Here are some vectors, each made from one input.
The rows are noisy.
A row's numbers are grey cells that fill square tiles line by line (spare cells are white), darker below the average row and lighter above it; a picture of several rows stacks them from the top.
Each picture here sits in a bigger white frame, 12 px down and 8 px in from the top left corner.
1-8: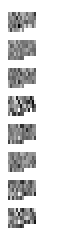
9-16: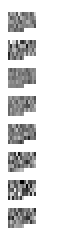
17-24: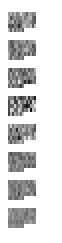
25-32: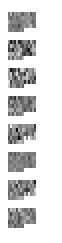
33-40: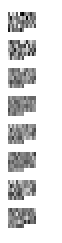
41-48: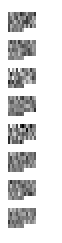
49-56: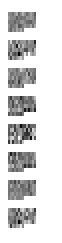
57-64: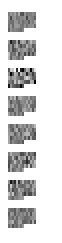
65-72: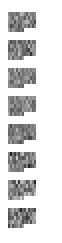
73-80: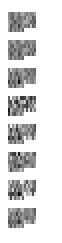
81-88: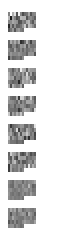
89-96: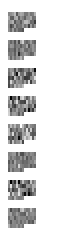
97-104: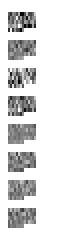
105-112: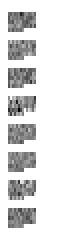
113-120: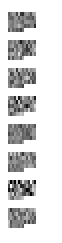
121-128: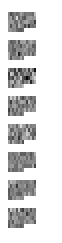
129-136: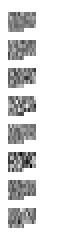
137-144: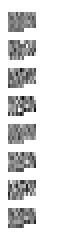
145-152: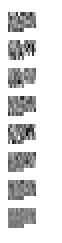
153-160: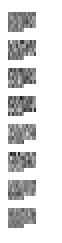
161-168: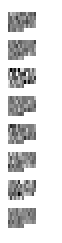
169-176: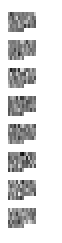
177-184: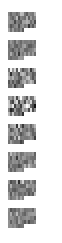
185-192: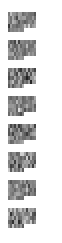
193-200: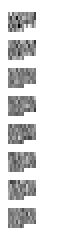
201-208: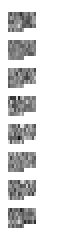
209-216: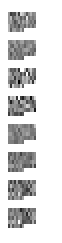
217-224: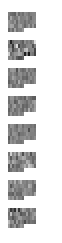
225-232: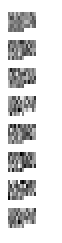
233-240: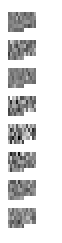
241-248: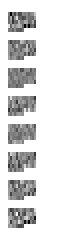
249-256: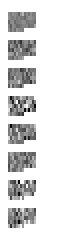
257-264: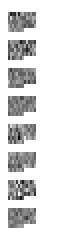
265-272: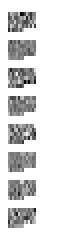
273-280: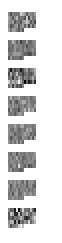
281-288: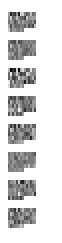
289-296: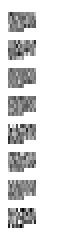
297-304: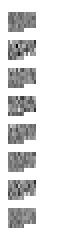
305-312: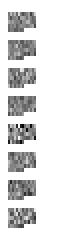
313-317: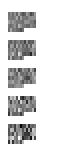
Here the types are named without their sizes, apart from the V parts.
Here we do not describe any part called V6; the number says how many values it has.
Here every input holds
either a fixed value, or two labels and a value of V6.
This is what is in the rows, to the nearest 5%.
A few of them hold a fixed value. The rest hold two labels and a value of V6.
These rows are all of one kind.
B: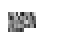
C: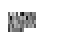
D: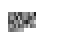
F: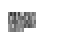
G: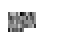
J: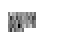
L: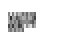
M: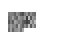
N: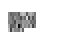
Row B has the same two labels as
D, J and N.
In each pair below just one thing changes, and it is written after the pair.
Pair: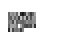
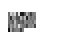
the value of V6
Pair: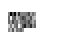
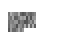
the value of V6
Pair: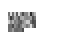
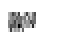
one of the two labels
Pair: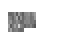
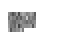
one of the two labels
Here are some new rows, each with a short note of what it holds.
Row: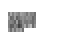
two labels and a value of V6
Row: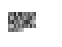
two labels and a value of V6
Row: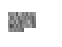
two labels and a value of V6
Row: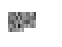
two labels and a value of V6
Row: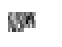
a fixed value
